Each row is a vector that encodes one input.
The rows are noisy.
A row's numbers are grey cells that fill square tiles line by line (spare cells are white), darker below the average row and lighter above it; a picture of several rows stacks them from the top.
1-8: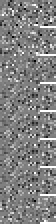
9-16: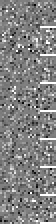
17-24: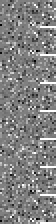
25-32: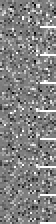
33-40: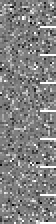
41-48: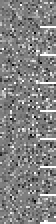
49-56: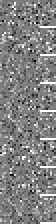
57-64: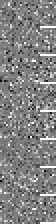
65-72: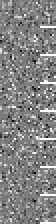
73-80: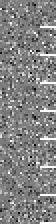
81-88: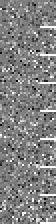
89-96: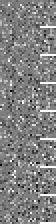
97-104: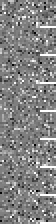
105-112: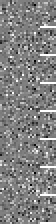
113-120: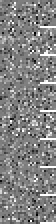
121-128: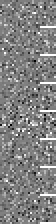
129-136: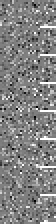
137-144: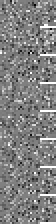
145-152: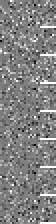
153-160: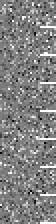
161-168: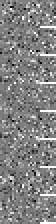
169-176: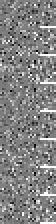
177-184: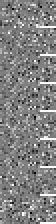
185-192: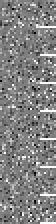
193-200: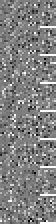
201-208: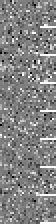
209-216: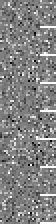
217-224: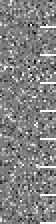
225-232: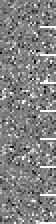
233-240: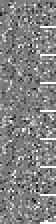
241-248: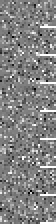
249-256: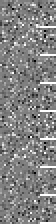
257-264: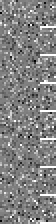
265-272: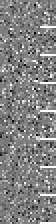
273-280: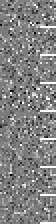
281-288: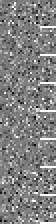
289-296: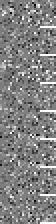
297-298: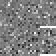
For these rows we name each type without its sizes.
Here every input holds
a point on a line, together with either a fixed value, or a node of a tree.
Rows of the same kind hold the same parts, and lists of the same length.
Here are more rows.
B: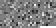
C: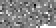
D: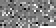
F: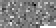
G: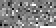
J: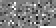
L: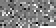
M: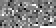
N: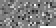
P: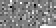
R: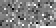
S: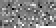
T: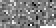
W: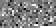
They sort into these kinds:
B, D, G, J, L, M, N, R, S, W
C, F, P, T

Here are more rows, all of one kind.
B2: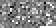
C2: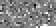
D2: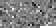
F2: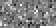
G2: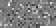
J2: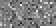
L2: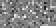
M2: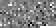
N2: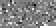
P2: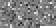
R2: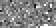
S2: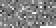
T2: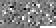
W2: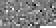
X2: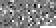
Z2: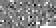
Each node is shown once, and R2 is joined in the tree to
C2.
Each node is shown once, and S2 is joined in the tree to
L2.
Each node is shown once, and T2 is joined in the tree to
G2 and Z2.
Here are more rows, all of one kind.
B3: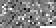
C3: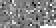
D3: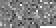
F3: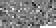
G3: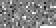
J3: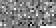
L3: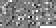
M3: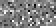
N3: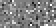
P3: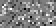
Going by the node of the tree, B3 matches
D3, J3, L3 and P3.
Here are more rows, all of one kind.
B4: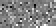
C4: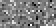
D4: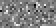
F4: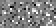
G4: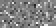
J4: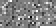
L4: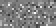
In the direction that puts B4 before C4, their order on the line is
F4, J4, B4, D4, G4, L4, C4.
